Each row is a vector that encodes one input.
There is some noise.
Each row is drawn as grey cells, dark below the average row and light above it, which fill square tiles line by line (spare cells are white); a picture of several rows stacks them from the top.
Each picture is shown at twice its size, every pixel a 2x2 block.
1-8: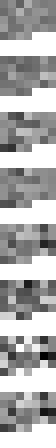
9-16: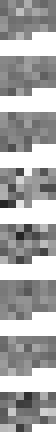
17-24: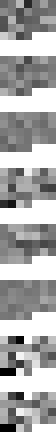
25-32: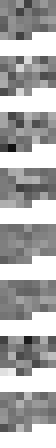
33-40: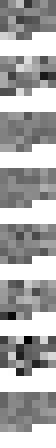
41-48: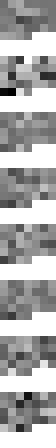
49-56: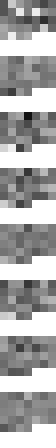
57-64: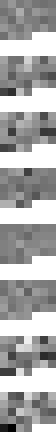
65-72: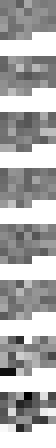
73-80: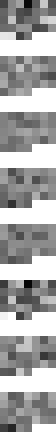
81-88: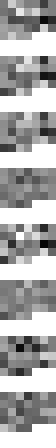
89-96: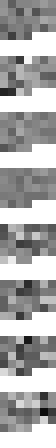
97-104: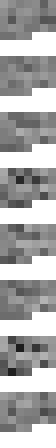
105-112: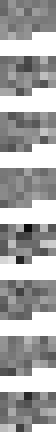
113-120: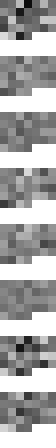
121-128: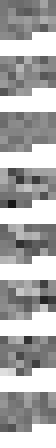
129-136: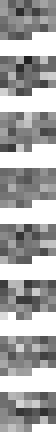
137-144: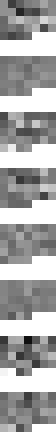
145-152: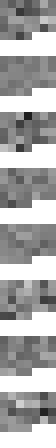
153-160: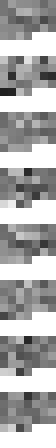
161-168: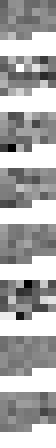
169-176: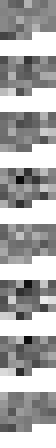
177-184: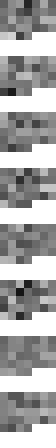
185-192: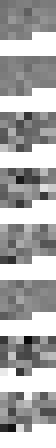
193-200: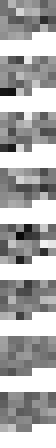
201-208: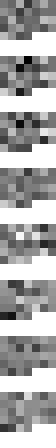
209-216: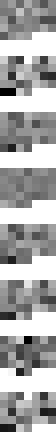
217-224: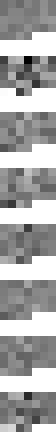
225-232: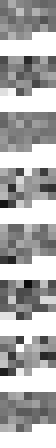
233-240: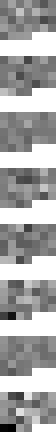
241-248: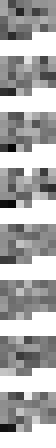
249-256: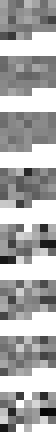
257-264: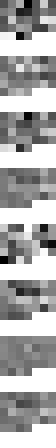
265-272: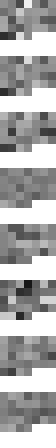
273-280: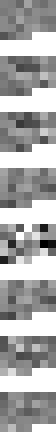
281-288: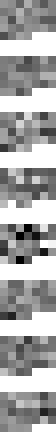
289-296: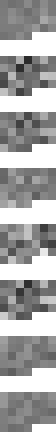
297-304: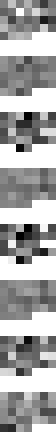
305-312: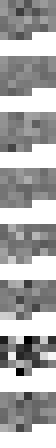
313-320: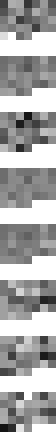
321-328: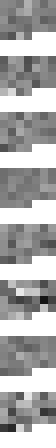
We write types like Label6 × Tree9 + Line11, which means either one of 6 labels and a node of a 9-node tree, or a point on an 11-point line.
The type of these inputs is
Bool × Circle18 + Unit.
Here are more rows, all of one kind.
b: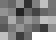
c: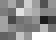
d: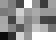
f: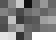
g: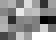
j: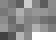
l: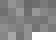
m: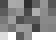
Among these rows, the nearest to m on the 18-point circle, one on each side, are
b and g.
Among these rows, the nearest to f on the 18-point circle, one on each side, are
d and j.
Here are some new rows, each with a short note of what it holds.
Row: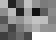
a fixed value
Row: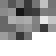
a point on an 18-point circle and a true/false value
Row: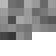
a point on an 18-point circle and a true/false value
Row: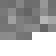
a point on an 18-point circle and a true/false value
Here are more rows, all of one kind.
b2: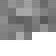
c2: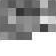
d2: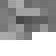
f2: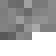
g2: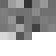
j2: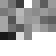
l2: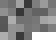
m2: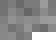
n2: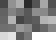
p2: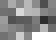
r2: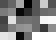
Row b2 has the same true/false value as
d2, g2, l2 and p2.
